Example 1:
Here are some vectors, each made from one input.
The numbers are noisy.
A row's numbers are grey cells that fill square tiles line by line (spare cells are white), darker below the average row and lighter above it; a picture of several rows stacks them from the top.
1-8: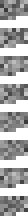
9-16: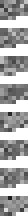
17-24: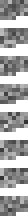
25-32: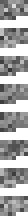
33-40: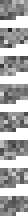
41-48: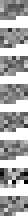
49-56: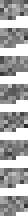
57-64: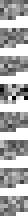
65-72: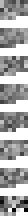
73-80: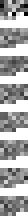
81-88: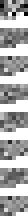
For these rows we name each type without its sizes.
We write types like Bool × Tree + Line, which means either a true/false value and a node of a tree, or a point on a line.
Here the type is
List(Circle).
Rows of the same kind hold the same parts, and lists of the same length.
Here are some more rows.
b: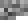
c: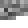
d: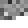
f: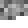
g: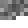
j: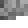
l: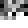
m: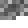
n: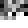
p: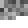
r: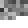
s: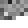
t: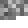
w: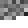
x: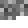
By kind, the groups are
b, c, g, j, m, t, w, x
d, f, p, r, s
l, n

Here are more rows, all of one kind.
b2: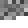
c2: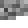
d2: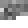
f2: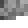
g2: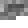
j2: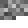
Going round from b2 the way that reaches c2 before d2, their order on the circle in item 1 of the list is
b2, j2, f2, c2, d2, g2.
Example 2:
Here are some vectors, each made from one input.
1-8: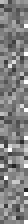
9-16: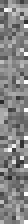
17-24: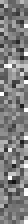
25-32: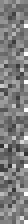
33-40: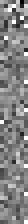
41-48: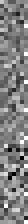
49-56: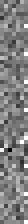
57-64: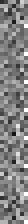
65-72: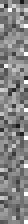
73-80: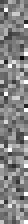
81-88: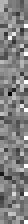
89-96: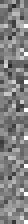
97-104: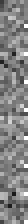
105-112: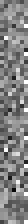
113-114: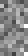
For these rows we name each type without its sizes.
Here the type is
Bool × Label.
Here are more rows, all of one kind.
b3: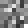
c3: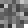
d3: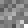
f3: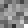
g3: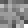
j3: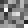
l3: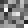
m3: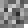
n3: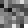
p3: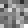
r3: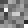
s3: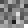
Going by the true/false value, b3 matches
c3, m3 and n3.
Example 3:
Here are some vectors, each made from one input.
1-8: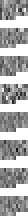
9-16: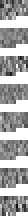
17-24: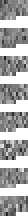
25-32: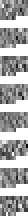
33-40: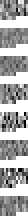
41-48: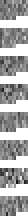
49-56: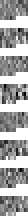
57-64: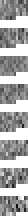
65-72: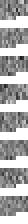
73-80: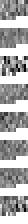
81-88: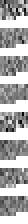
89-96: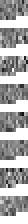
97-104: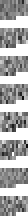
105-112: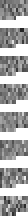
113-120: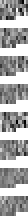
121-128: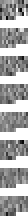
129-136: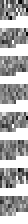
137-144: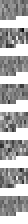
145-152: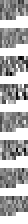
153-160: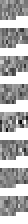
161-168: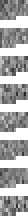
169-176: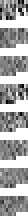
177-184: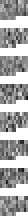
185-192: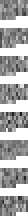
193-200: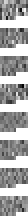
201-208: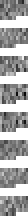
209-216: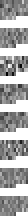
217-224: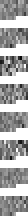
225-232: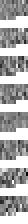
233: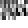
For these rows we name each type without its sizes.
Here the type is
List(Line × Line).
